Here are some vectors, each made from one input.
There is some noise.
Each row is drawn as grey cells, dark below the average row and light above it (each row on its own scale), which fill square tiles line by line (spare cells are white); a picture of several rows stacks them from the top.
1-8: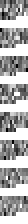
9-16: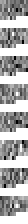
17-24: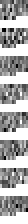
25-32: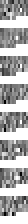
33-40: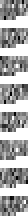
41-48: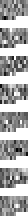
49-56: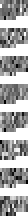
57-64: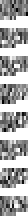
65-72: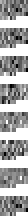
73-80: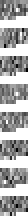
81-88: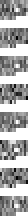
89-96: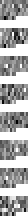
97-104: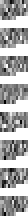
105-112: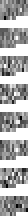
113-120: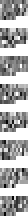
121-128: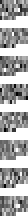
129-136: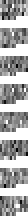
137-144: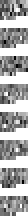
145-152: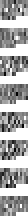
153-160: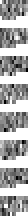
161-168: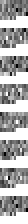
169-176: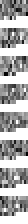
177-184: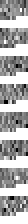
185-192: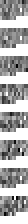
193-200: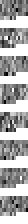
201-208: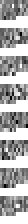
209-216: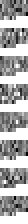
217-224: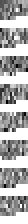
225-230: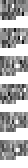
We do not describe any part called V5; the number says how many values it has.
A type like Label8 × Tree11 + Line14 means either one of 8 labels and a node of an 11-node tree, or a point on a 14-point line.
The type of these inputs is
List3(Bool × V5).
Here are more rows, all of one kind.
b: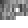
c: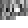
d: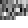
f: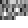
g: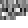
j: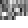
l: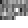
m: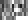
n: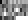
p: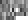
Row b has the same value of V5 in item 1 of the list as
d, f, l and n.
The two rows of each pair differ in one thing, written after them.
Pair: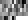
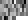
the value of V5 in item 1 of the list
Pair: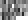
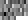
the value of V5 in item 1 of the list
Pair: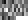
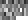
the value of V5 in item 1 of the list
